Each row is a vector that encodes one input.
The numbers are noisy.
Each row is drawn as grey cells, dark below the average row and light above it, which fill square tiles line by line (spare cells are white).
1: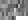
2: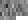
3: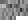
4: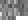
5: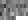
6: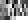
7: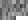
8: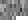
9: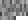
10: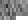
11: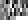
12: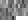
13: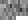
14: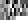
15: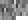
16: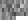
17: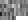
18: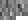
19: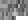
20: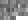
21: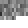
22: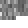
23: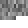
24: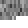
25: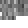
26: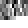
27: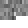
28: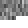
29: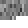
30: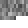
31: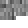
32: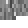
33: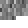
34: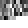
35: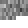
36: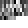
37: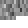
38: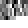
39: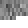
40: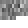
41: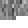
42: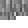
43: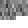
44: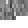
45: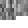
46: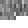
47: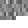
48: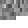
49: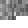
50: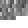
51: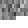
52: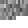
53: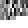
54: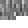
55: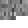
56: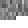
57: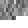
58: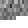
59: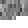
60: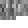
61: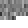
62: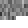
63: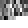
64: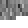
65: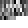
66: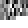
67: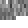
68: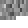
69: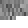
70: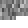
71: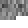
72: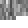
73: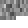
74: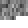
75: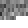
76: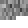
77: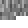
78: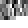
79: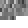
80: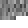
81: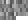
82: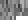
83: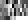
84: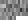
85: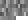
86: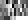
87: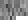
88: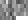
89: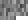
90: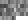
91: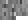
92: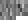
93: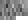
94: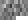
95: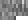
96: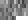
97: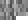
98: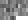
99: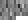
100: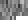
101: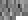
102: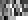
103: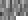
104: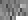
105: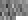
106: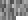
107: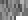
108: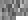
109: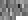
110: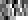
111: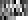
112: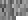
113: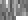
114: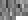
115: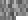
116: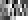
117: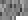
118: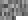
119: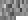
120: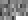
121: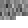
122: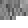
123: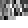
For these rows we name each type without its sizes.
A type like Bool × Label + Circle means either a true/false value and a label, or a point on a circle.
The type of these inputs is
(Bool × Bool × Bool + Unit) × Circle + Line.
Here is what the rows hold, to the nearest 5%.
About 85% of them hold a point on a circle, together with either a fixed value, or three true/false values. The rest hold a point on a line.
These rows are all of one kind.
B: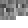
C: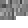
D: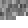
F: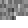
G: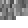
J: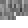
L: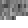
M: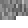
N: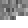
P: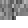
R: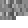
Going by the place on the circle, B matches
C, F and N.
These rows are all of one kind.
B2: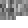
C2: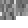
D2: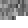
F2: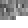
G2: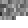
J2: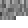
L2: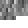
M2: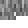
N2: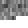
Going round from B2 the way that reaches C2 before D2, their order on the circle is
B2, C2, L2, D2, M2, J2, N2, G2, F2.
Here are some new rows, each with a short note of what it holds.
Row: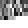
a point on a line
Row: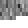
a point on a circle
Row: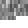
a point on a circle and three true/false values
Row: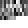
a point on a line
